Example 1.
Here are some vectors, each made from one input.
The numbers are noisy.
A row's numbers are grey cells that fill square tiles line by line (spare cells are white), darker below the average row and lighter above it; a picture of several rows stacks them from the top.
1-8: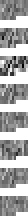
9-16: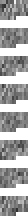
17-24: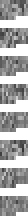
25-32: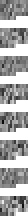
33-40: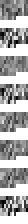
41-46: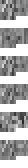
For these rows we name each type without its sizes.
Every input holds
either a label, or a point on a line.
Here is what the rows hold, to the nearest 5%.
About 55% of them hold a label. The rest hold a point on a line.
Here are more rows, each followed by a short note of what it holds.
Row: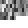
a point on a line
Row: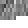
a label
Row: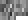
a label
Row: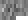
a point on a line
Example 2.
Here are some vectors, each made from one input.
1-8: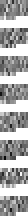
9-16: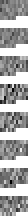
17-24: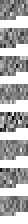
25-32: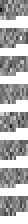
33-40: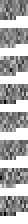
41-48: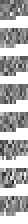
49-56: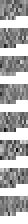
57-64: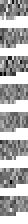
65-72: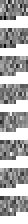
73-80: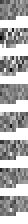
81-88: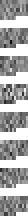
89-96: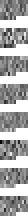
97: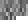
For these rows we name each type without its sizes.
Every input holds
a list of points on a line.
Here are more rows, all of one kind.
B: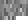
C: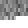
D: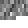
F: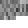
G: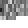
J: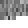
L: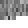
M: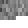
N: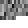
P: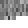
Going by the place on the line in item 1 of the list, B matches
C, J, L and P.
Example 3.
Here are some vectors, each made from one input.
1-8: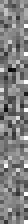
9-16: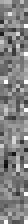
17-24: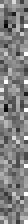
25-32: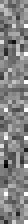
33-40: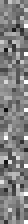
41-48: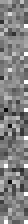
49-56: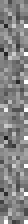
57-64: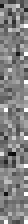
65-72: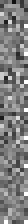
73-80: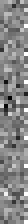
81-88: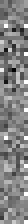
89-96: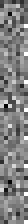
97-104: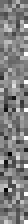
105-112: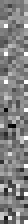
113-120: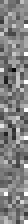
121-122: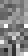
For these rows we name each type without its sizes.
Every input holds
either a point on a circle, or four true/false values.
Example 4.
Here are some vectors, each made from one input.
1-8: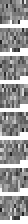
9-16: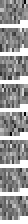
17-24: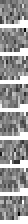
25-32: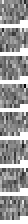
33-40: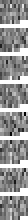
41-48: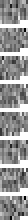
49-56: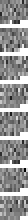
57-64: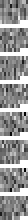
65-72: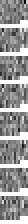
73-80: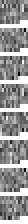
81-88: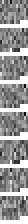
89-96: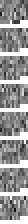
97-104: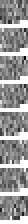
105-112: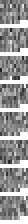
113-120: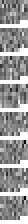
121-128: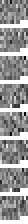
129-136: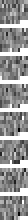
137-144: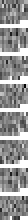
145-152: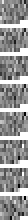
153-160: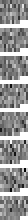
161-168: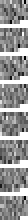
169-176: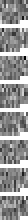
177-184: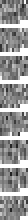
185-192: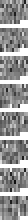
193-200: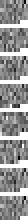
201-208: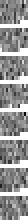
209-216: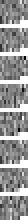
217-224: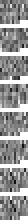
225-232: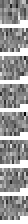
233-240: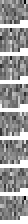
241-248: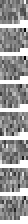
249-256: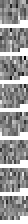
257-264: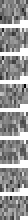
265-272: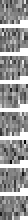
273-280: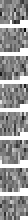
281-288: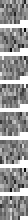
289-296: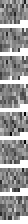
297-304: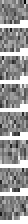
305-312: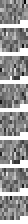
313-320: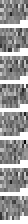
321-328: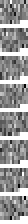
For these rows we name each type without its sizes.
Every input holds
a node of a tree and a true/false value.
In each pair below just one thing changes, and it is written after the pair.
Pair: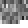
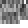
the true/false value
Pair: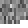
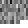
the node of the tree
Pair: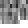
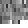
the node of the tree
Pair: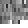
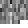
the true/false value
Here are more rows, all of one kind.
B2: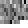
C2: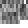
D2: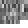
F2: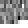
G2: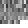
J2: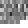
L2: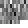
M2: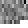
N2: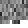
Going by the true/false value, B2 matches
D2, F2 and M2.
